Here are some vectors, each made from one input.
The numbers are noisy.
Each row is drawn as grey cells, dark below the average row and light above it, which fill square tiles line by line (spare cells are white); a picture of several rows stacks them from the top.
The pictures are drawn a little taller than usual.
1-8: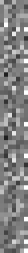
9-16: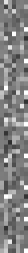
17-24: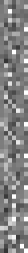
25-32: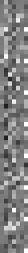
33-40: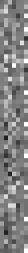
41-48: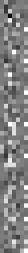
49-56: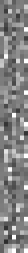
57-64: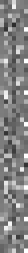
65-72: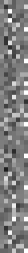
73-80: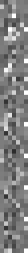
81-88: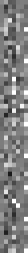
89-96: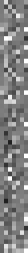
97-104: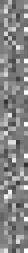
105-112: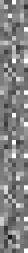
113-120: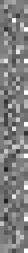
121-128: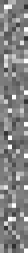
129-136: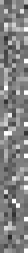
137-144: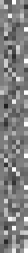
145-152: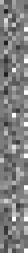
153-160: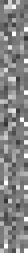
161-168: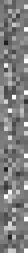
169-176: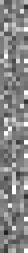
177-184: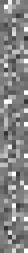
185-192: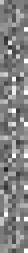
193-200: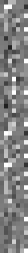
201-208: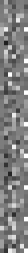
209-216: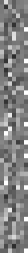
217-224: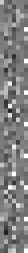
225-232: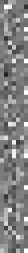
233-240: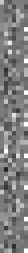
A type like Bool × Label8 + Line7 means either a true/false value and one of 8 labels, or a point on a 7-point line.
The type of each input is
(Bool × Bool × Bool + Unit) × Label10.
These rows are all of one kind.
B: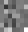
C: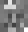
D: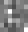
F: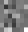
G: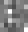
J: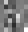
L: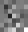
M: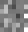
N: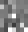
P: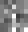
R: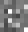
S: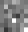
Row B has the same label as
D, F, G and J.
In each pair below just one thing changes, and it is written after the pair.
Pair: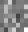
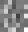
one of the three true/false values
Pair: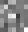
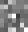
one of the three true/false values
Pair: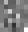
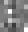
one of the three true/false values
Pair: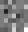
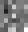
one of the three true/false values
